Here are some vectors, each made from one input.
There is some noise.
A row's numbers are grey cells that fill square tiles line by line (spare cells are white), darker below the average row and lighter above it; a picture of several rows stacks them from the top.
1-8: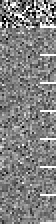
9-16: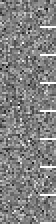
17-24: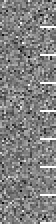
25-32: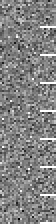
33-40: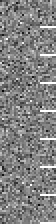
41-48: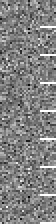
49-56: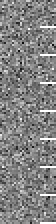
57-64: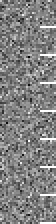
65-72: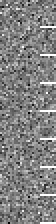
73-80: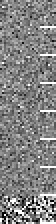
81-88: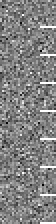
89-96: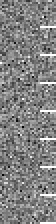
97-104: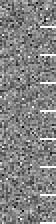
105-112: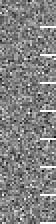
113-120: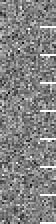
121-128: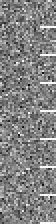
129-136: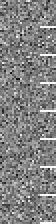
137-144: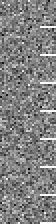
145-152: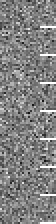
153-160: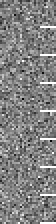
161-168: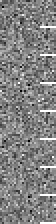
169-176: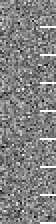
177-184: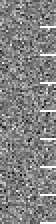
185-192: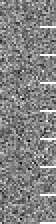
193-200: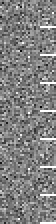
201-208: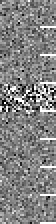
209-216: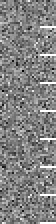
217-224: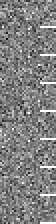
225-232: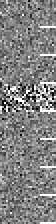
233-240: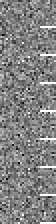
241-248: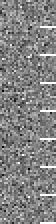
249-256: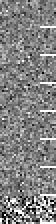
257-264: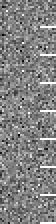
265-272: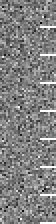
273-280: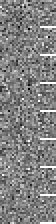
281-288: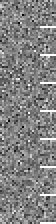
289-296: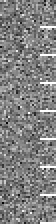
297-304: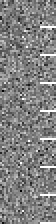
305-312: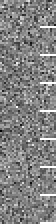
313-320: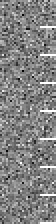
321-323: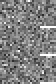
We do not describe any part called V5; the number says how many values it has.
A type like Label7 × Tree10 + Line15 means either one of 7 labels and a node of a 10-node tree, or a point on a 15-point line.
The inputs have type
List2(Label4 × V5).
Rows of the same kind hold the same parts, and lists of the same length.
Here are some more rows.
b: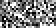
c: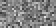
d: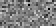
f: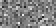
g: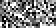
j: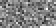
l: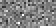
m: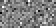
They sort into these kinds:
b, g
c, m
d, f, j, l

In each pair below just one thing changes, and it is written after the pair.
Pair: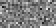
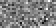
the value of V5 in item 2 of the list
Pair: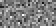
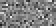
the label in item 1 of the list
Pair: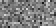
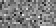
the label in item 2 of the list
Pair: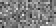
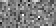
the value of V5 in item 1 of the list
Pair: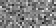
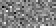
the label in item 1 of the list
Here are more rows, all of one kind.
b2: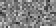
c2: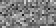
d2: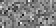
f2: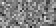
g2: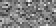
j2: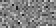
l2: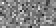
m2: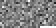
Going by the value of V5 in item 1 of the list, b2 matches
g2 and j2.
